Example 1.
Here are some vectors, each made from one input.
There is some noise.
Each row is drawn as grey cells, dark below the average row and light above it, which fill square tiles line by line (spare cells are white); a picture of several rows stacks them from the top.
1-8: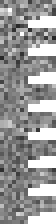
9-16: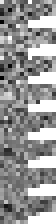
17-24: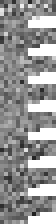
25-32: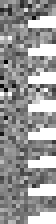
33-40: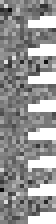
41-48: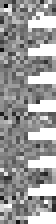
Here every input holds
a list of up to two items, each a point on each of two 4-point lines.
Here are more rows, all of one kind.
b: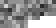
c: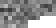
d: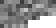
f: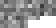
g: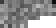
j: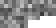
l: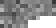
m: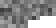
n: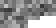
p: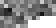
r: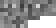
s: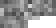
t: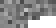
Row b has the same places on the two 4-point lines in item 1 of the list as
f, j and n.
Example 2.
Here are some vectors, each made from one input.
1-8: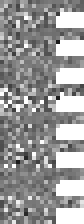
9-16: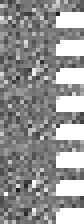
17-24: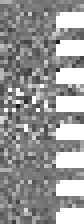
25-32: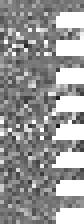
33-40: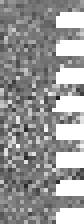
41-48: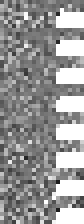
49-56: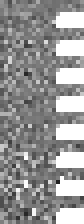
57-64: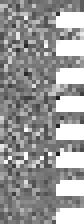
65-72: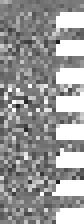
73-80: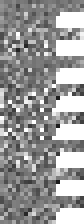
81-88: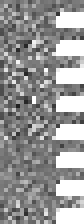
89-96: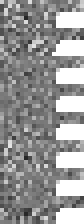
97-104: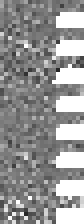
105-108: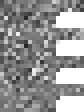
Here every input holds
either one of 12 labels, or a point on a 3-point line and a point on a 4-point line.
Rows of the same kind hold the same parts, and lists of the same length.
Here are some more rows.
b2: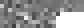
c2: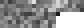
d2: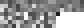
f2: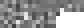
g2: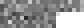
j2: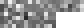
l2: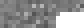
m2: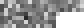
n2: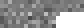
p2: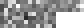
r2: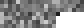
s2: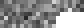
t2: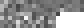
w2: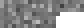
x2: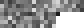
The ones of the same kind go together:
b2, d2, f2, g2, j2, l2, m2, n2, p2, t2, w2
c2, r2, s2, x2

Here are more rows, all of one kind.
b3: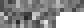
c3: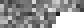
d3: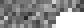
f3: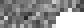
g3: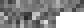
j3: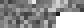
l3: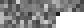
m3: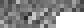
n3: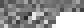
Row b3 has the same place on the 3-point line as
g3 and l3.
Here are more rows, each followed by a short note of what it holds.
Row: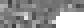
one of 12 labels
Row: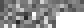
a point on a 3-point line and a point on a 4-point line
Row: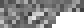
a point on a 3-point line and a point on a 4-point line
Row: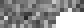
a point on a 3-point line and a point on a 4-point line
